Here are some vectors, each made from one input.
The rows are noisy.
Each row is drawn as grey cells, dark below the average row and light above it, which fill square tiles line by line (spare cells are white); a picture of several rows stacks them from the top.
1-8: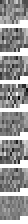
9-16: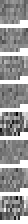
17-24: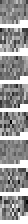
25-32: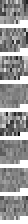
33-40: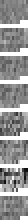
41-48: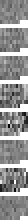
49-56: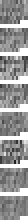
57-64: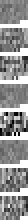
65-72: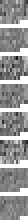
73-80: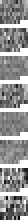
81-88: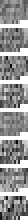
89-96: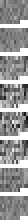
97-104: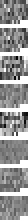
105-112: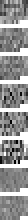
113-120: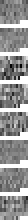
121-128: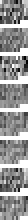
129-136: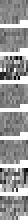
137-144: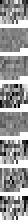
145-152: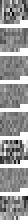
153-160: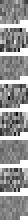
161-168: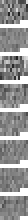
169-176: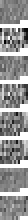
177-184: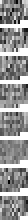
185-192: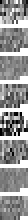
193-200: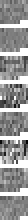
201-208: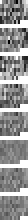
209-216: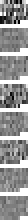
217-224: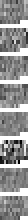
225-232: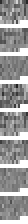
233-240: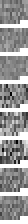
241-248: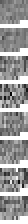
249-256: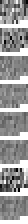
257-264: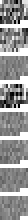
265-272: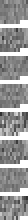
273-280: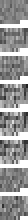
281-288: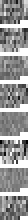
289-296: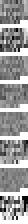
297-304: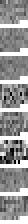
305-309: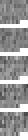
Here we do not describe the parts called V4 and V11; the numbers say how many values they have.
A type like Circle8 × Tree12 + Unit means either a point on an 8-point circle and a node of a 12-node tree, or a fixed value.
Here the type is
(Bool × Bool × Bool + V4) × Circle16 + V11.
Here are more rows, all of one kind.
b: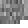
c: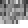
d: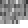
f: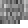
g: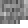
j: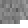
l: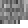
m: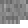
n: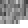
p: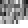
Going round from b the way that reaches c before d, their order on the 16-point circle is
b, c, n, p, m, g, l, j, d, f.
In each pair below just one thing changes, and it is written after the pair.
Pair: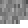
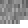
one of the three true/false values
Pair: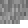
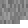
one of the three true/false values
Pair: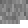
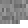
the place on the 16-point circle
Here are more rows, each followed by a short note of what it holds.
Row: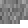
a point on a 16-point circle and a value of V4
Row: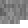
a point on a 16-point circle and a value of V4
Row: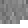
a point on a 16-point circle and a value of V4
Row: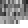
a point on a 16-point circle and a value of V4
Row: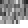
a point on a 16-point circle and three true/false values
